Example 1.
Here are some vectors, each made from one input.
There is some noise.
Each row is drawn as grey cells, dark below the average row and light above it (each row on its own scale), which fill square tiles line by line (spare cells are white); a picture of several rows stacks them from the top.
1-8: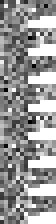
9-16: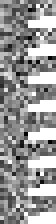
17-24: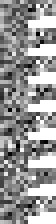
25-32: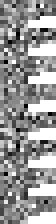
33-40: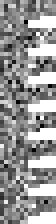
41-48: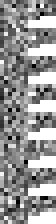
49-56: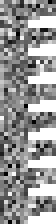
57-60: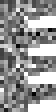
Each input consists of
a point on an 11-point line.
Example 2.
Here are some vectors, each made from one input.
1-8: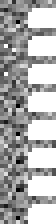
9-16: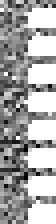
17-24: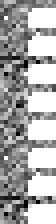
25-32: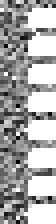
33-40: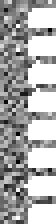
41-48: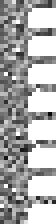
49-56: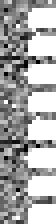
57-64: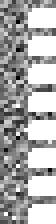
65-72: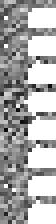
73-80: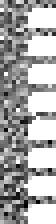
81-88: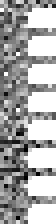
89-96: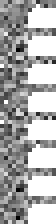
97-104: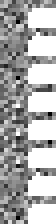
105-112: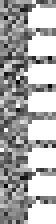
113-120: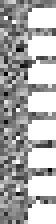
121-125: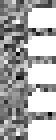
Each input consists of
a point on a 14-point line.
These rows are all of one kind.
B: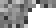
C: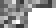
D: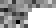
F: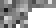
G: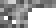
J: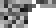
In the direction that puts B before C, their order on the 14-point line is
J, B, D, F, G, C.
